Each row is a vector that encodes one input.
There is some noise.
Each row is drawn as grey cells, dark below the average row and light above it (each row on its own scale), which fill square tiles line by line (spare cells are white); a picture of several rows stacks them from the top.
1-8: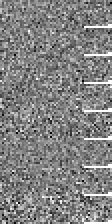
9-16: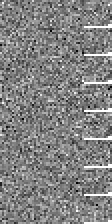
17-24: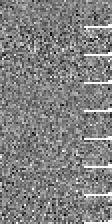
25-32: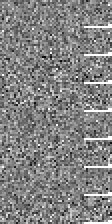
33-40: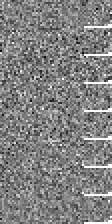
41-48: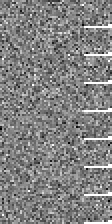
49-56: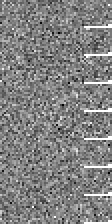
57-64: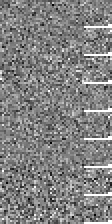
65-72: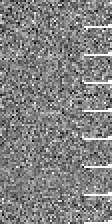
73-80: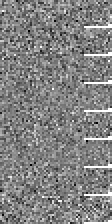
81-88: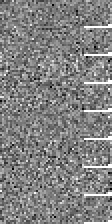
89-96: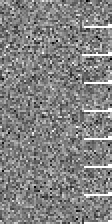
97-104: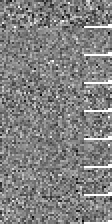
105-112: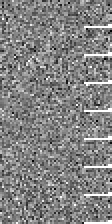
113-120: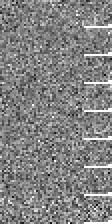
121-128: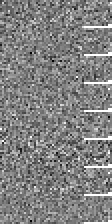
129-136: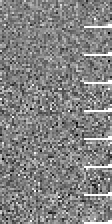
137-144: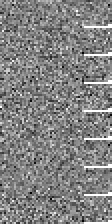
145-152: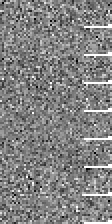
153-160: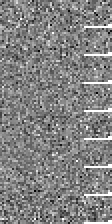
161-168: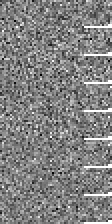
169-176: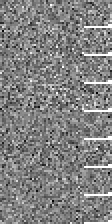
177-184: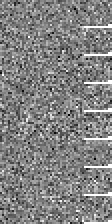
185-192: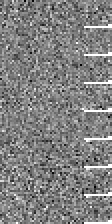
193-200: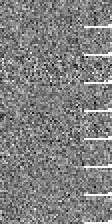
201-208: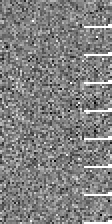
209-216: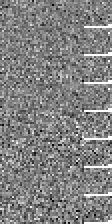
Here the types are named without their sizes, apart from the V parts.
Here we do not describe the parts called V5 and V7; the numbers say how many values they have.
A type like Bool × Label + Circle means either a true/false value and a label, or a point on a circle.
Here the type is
(Bool × Bool × Bool × Bool + (Tree + Unit) × V7) × Line × Line × V5.
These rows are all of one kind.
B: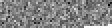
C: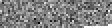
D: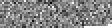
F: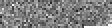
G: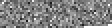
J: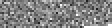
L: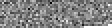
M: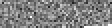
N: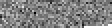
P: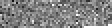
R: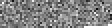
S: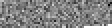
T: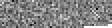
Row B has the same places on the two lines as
C, F, S and T.
